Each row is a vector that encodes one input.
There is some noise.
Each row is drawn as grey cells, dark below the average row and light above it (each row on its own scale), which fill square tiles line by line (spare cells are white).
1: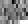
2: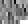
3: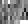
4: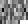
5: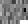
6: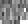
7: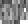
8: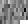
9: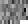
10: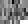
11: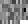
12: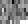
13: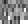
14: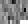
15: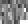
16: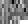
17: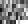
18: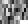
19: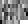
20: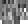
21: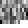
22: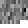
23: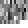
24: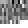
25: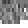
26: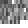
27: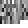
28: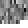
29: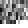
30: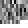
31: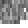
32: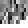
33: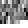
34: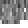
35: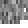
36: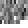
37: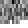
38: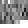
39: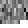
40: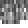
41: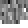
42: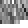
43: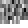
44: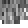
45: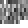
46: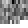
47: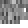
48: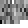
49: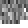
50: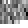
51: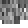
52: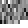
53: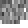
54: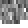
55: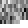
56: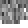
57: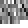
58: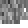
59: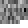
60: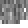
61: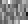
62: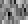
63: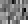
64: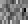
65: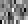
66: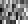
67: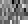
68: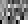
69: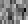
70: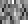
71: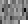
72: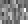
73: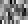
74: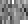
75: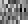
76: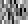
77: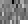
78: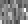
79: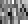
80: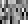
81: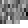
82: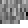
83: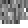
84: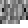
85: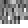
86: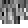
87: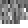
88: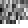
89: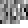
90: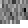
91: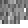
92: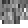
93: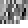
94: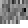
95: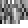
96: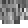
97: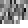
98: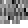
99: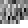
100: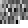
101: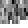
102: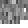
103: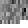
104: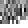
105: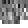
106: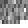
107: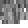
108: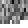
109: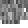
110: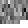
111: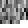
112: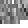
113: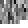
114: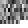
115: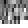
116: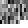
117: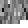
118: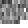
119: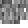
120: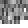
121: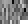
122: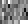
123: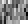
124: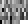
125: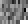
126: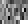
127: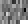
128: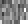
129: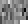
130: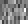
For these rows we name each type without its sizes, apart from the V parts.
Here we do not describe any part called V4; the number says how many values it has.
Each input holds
a list of items, each a true/false value and a value of V4.
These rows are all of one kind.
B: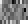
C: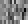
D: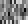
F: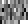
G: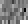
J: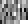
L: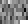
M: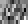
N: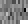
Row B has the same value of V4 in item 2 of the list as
D and J.
